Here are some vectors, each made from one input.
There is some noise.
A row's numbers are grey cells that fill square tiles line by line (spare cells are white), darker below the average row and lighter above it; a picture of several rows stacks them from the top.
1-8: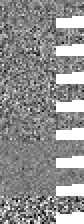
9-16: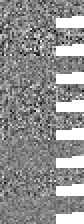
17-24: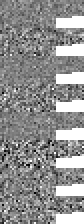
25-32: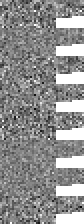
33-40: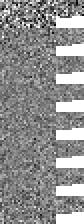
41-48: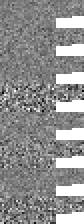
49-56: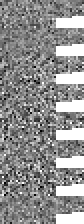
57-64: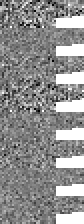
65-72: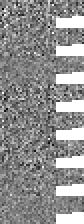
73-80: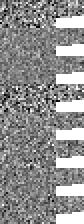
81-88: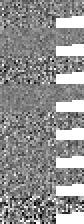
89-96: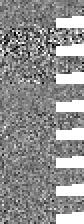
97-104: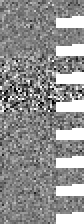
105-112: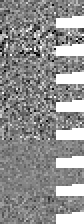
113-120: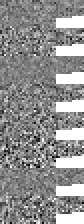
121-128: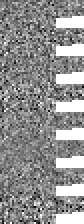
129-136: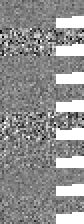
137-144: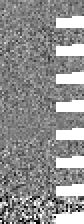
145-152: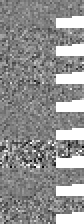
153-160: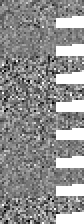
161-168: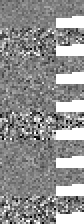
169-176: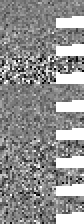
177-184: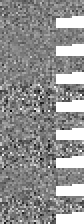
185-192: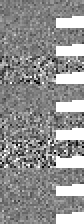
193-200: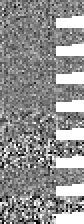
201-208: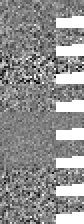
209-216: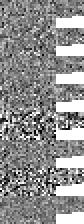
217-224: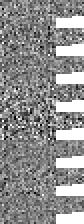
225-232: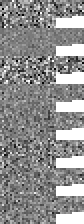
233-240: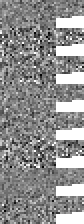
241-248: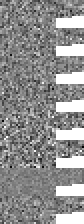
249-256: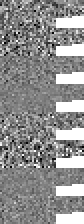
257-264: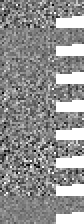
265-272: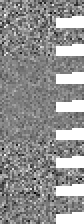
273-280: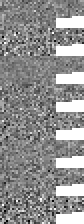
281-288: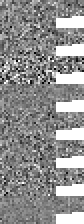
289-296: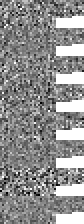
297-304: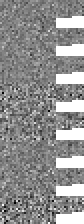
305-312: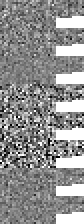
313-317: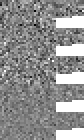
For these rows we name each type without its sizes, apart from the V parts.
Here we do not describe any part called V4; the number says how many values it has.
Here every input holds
a point on a line, together with a list of items, each a label and a value of V4.
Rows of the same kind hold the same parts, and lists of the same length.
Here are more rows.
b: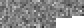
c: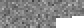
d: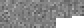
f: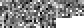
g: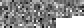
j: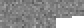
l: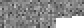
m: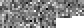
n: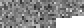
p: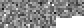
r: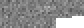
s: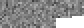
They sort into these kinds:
b, c, d, g, j, l, p, r
f, m, s
n

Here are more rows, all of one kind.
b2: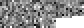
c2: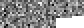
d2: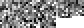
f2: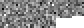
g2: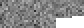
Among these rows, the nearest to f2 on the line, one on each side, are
b2 and c2.
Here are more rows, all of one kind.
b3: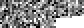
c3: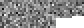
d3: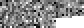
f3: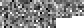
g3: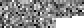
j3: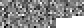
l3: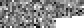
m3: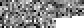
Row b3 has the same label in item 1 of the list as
d3 and m3.
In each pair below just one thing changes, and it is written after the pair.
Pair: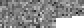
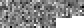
the place on the line
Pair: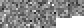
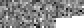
the value of V4 in item 2 of the list
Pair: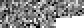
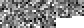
the value of V4 in item 2 of the list
